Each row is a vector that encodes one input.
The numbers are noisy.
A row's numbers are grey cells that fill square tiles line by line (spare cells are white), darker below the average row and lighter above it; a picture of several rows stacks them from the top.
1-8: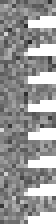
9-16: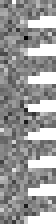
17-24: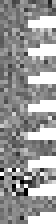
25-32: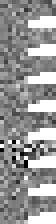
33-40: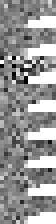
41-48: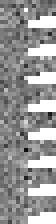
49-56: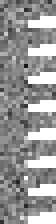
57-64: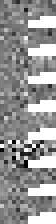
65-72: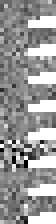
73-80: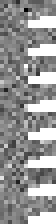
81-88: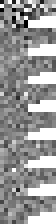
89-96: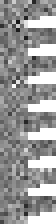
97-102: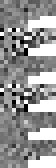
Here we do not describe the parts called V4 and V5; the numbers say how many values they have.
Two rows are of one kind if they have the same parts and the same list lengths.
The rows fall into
2 kinds.
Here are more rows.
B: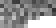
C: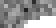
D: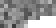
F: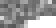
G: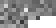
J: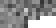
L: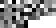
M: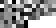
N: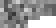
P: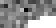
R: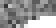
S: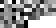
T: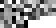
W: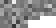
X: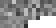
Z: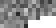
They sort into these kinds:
B, C, D, F, G, J, N, P, R, W, X, Z
L, M, S, T

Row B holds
a point on each of two 3-point lines, a true/false value, a value of V4 and a value of V5.
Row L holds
a fixed value.
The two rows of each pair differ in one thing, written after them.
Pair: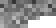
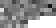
the place on one of the two 3-point lines
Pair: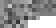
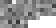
the true/false value
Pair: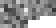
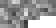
the true/false value
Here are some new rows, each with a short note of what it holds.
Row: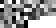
a fixed value
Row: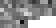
a point on each of two 3-point lines, a true/false value, a value of V4 and a value of V5
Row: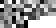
a fixed value
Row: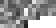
a point on each of two 3-point lines, a true/false value, a value of V4 and a value of V5
